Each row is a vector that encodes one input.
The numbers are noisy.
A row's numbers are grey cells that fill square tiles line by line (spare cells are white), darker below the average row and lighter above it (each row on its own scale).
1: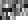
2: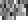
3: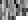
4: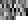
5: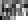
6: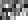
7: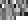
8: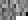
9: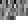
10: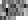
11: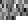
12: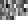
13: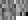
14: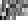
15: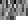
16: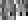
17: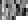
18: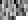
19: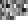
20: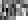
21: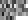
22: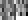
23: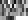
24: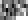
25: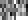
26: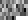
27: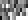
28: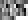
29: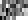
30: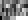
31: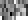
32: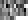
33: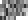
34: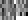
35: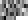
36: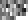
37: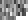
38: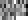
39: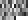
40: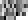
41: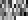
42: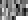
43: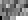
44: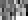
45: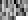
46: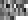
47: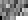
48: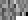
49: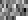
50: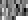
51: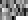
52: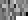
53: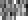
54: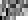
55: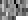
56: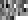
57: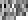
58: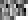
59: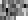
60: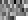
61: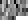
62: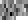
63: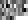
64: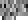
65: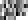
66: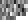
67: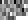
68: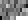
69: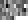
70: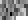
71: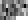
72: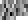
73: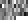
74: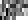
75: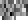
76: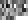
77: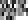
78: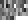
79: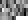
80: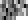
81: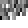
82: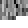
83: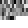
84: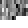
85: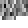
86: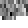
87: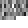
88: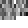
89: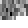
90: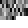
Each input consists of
either a point on a 10-point line, or a point on a 12-point line.
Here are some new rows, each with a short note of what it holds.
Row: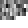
a point on a 10-point line
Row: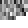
a point on a 10-point line
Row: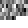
a point on a 10-point line
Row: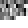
a point on a 10-point line
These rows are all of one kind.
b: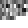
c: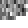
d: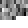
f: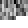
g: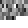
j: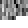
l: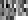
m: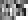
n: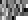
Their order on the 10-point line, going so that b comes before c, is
m, l, b, c, f, j, n, d, g.
